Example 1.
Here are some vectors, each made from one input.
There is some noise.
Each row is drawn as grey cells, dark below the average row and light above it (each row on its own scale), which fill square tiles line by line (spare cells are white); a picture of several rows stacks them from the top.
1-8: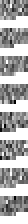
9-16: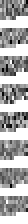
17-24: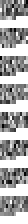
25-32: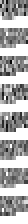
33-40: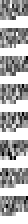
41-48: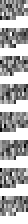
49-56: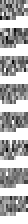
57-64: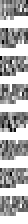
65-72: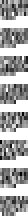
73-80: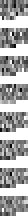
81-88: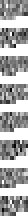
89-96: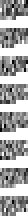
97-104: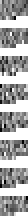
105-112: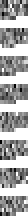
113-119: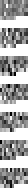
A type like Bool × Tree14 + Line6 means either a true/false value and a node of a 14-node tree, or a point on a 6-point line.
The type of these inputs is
Label12 × Label12 + Line5.
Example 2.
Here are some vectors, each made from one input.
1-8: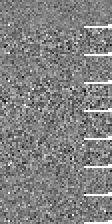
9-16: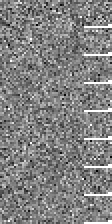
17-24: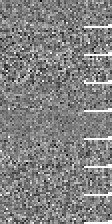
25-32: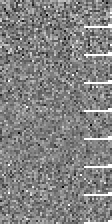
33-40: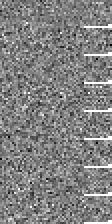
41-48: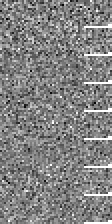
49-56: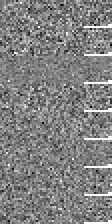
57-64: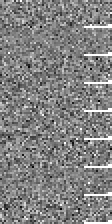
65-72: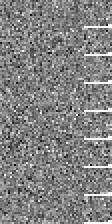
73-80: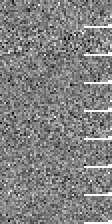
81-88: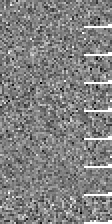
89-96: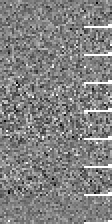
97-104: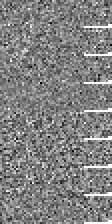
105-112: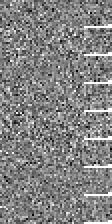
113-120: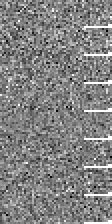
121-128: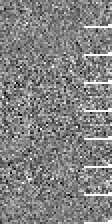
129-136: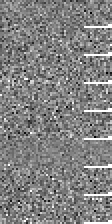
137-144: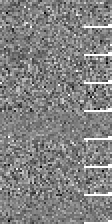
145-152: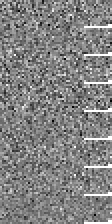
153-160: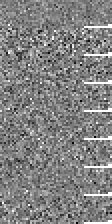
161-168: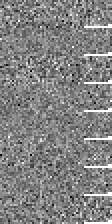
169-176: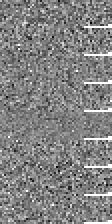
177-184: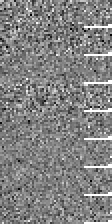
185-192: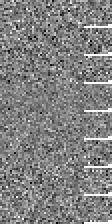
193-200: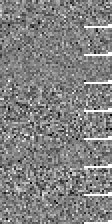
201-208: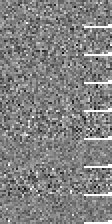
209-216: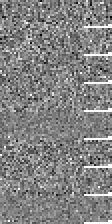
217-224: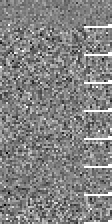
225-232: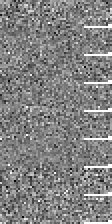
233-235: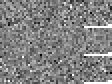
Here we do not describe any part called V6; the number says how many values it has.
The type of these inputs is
Circle11 × (Circle19 + V6).
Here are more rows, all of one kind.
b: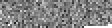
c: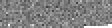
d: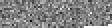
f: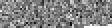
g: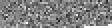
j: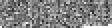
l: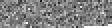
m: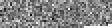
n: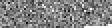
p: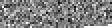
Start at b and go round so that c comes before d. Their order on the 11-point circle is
b, g, l, p, f, c, d, m, n, j.
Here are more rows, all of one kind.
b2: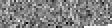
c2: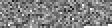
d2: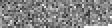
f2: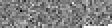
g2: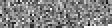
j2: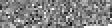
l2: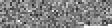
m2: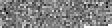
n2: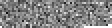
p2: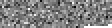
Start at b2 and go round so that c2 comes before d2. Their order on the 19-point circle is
b2, l2, g2, f2, m2, n2, p2, c2, d2, j2.
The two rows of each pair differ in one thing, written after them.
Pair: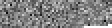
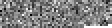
the place on the 19-point circle
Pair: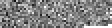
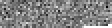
the place on the 19-point circle
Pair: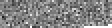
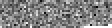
the place on the 11-point circle
